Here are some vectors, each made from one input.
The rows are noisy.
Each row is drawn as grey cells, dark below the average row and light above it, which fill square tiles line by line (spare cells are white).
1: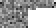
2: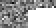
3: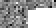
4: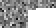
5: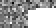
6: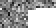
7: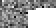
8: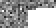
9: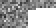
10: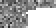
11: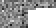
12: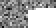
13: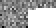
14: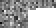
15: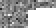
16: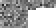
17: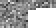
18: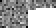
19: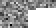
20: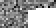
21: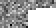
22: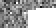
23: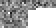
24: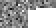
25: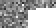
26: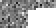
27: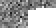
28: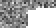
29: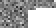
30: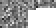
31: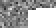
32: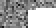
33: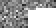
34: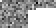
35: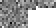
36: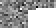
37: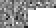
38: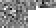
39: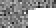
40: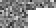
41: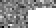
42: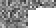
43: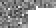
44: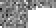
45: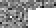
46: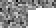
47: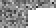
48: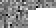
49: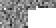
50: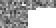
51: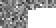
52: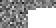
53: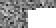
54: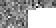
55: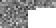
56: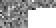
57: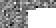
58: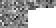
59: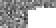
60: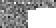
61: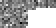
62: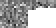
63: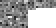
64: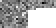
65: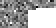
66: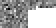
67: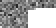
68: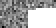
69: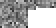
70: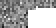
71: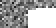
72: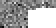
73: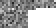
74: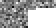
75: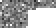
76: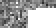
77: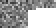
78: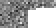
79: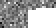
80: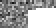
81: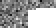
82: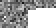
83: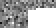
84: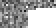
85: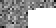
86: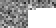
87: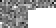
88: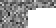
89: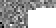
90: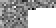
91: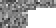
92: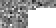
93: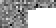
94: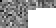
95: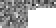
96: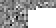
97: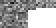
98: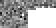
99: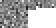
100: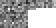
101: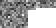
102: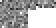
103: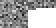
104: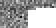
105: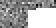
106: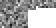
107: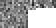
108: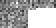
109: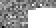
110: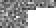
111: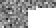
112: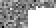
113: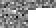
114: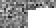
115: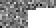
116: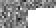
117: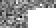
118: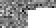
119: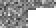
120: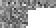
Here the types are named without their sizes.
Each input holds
three labels, together with either a fixed value, or three true/false values.
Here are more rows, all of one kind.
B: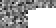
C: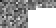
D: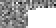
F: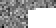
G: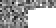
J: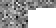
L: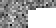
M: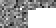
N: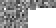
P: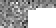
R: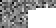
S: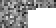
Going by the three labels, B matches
G and R.
